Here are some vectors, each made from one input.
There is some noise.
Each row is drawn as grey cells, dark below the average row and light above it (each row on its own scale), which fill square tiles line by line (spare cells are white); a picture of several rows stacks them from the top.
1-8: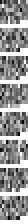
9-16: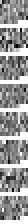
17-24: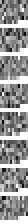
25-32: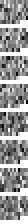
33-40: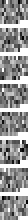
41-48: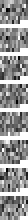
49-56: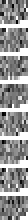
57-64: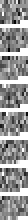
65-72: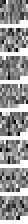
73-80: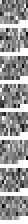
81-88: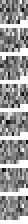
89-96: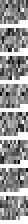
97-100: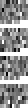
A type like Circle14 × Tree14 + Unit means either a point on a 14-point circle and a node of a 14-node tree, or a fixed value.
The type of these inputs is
List2(Bool × Line4).
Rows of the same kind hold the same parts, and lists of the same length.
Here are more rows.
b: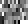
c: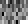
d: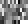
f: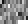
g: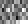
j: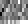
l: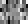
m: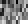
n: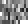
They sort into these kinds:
b, d
c, f, g, j, m
l, n

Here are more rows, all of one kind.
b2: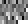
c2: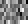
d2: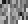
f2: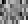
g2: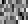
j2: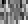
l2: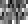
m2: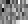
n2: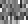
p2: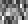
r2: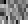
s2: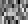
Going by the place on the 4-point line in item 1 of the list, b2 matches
d2 and p2.
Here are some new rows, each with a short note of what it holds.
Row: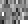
the empty list
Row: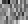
a list of two items
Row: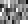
a list of one item
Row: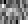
a list of two items
